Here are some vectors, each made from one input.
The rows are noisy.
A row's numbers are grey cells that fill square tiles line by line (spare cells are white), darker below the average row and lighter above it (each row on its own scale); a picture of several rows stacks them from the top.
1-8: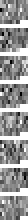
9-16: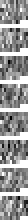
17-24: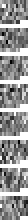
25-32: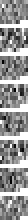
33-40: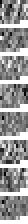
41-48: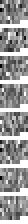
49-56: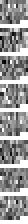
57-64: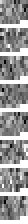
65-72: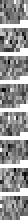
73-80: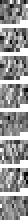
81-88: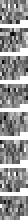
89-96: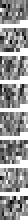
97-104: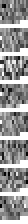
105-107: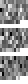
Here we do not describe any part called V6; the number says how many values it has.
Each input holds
a value of V6, together with either a fixed value, or a node of a 7-node tree and a true/false value.
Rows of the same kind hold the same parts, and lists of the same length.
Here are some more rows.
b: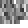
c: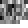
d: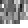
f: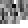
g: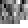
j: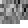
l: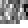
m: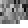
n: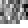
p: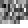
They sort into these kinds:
b, c, d, f, g, p
j, l, m, n

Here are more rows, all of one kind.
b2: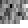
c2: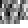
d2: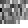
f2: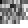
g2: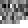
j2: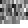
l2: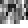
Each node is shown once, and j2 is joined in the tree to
g2 and l2.
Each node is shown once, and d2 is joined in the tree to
f2.
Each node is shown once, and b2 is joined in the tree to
c2 and g2.
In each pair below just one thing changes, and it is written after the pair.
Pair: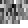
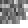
the node of the tree
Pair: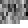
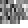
the value of V6
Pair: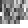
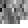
the node of the tree
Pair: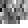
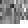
the true/false value
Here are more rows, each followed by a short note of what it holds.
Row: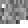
a value of V6
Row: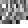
a value of V6
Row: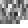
a value of V6
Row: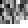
a node of a 7-node tree, a true/false value and a value of V6
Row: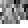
a value of V6
